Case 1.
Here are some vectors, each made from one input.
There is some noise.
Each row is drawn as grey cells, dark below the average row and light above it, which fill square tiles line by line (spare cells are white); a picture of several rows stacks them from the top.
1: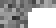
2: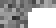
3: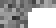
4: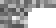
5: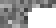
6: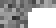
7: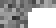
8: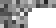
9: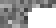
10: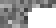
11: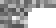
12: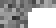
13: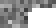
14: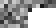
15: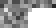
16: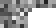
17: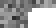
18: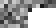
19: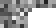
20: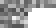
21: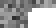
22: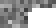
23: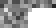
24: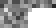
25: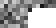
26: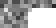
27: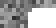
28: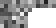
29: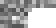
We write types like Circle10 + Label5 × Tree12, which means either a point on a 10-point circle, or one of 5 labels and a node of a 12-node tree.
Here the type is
Circle6.
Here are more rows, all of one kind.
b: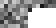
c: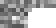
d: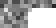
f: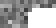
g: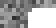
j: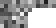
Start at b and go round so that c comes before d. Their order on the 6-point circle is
b, j, c, d, g, f.
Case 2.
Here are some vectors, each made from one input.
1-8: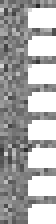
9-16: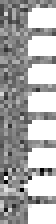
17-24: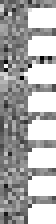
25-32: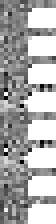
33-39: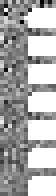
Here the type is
Tree7 + Unit.
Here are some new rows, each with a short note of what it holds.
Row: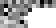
a fixed value
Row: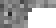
a node of a 7-node tree
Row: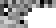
a fixed value
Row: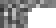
a node of a 7-node tree
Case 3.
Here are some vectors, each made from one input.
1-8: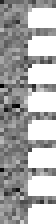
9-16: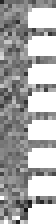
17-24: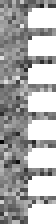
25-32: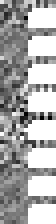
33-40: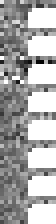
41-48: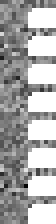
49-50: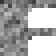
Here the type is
Line7.
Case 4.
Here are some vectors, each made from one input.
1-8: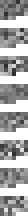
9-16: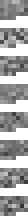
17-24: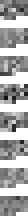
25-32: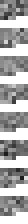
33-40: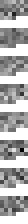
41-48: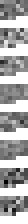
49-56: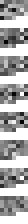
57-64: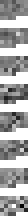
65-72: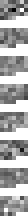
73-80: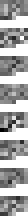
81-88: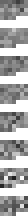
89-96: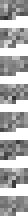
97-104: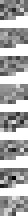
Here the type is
Line19.
